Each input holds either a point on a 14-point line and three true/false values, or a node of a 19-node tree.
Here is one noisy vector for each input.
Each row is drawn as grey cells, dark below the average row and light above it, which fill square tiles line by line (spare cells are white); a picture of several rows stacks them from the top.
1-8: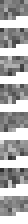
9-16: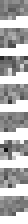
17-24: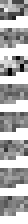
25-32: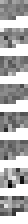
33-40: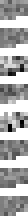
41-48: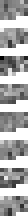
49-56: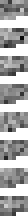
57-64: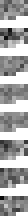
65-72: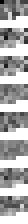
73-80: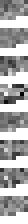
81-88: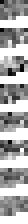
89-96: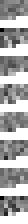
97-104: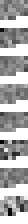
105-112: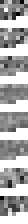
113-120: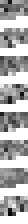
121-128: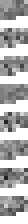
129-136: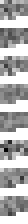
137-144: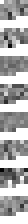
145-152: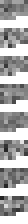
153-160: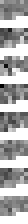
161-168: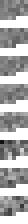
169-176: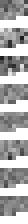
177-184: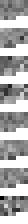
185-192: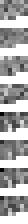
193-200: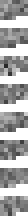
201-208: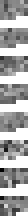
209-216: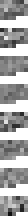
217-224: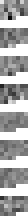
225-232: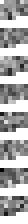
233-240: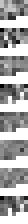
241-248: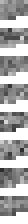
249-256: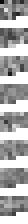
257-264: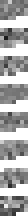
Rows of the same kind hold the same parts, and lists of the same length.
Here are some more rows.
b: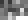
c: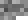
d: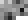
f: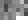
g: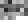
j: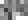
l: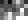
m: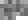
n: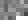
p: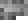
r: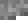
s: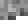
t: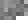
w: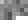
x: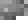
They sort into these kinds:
b, c, d, g, j, m, t, w, x
f, l, n, p, r, s

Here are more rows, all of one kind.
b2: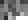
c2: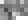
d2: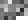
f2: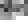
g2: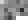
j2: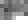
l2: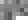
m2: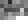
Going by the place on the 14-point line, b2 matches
j2 and m2.
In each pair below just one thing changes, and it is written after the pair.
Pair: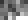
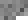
the place on the 14-point line
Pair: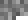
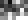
the place on the 14-point line
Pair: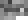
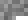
one of the three true/false values
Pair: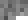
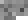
the place on the 14-point line
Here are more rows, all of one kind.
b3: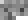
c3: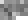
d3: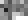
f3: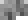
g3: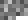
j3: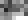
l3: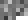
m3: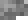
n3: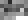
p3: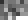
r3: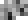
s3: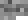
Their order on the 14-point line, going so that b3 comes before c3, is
d3, j3, n3, m3, f3, r3, s3, b3, p3, c3, g3, l3.
